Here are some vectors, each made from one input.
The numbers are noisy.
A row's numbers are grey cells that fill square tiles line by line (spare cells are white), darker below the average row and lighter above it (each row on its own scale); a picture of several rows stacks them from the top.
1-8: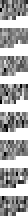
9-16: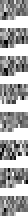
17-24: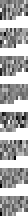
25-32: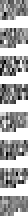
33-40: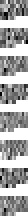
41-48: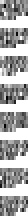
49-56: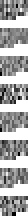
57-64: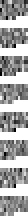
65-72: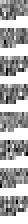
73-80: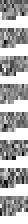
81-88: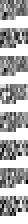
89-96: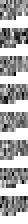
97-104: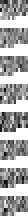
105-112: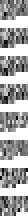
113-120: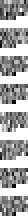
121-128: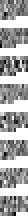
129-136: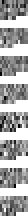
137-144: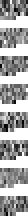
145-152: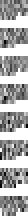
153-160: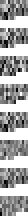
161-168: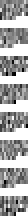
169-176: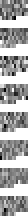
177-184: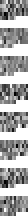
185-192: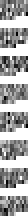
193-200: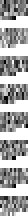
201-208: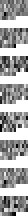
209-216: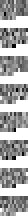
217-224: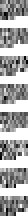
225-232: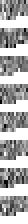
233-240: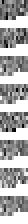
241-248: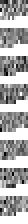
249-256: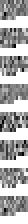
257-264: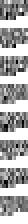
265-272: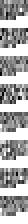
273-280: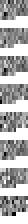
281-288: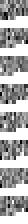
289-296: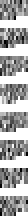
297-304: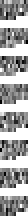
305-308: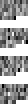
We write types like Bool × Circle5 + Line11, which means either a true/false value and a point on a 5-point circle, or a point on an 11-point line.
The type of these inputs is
(Bool × Bool × Bool + Line4) × (Circle6 + Unit).
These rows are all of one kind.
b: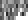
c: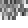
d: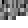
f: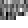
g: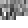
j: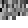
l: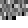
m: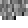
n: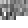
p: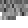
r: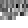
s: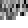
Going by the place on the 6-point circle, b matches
f, r and s.
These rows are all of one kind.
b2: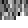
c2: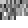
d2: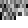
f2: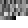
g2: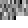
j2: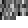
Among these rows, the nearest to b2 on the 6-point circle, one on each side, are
f2 and j2.
